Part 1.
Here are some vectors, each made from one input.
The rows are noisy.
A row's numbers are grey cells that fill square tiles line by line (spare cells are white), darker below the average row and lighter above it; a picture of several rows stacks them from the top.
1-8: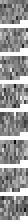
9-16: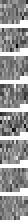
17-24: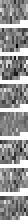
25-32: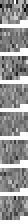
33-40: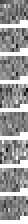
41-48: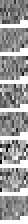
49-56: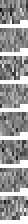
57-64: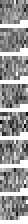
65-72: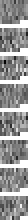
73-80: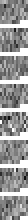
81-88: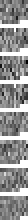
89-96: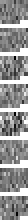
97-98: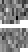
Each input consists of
either a point on a 5-point line, or a point on a 7-point line.
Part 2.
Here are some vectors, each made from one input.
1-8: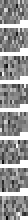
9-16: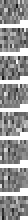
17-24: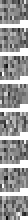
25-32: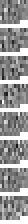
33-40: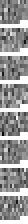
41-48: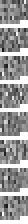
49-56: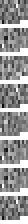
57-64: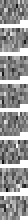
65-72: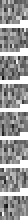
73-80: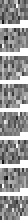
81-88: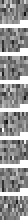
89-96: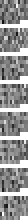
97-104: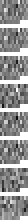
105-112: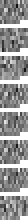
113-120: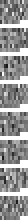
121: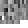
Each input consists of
either a point on a 6-point line, or a point on a 7-point line.
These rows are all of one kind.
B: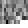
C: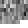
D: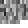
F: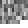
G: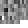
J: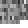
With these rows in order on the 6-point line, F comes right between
B and G.
